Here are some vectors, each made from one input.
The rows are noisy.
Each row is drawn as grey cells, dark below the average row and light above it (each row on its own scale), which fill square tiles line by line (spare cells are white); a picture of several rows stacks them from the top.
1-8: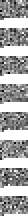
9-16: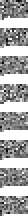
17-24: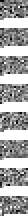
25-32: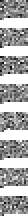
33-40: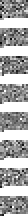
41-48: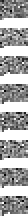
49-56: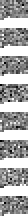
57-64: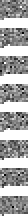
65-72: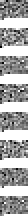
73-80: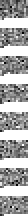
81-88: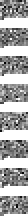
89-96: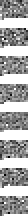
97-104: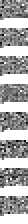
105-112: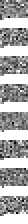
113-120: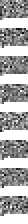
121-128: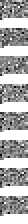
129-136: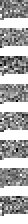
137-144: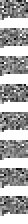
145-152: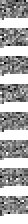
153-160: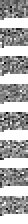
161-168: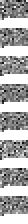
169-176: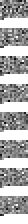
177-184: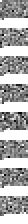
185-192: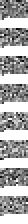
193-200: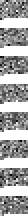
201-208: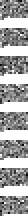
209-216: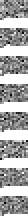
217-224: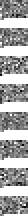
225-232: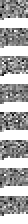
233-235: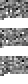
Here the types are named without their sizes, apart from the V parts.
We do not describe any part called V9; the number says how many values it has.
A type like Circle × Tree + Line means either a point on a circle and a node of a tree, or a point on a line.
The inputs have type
(Bool × Bool × Bool × Bool + Line) × V9.
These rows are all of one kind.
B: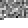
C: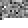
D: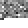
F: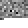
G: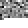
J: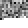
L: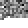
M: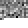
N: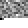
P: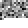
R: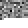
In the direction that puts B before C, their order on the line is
D, F, N, G, B, R, L, M, P, J, C.
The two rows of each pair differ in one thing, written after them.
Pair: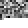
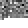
one of the four true/false values
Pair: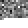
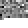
the value of V9
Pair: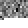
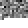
one of the four true/false values
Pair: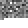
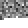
the value of V9
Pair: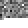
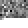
one of the four true/false values
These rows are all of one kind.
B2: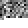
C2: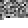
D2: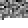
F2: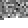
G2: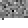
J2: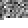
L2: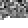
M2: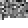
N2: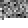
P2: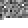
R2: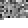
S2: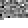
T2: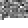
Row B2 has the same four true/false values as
F2 and J2.
